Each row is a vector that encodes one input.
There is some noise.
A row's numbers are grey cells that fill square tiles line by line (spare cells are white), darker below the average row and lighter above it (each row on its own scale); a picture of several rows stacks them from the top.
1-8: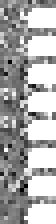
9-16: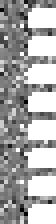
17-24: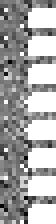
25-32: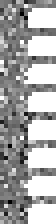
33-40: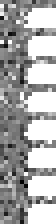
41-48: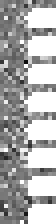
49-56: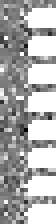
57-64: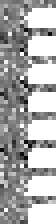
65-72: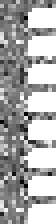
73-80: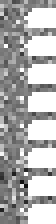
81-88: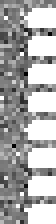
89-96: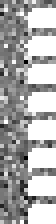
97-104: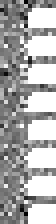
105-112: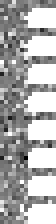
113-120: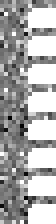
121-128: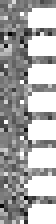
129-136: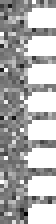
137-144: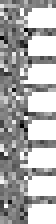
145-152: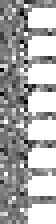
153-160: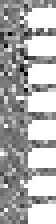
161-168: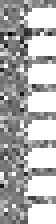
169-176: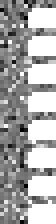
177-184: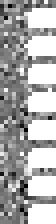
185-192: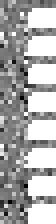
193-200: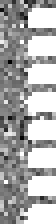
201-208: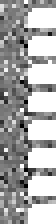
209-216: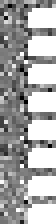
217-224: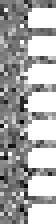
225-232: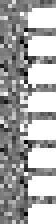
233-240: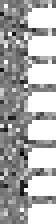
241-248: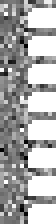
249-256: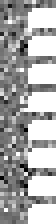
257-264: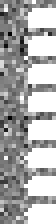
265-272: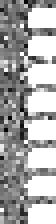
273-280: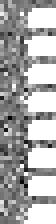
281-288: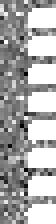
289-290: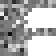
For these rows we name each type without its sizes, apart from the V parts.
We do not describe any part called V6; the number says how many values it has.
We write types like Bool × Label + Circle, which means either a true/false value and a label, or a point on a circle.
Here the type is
(Bool × Bool × Bool + Unit) × Label + V6 × V6.
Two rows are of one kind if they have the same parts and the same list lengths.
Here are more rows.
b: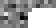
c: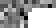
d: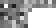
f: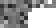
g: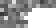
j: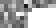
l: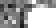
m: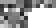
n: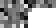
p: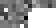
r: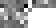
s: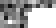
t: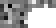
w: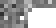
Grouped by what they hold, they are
b, f, l, m, s, t
c, n, p
d, g, j, r, w

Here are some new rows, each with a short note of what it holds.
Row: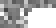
a label and three true/false values
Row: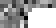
a label
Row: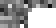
a label
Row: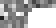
a label and three true/false values
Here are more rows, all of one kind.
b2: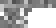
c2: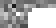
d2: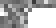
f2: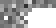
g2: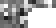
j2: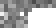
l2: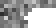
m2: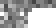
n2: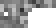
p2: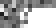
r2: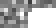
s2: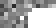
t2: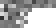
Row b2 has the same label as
f2, j2, m2 and t2.
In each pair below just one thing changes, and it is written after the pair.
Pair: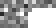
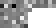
the label
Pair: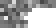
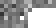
the label
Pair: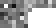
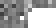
one of the three true/false values
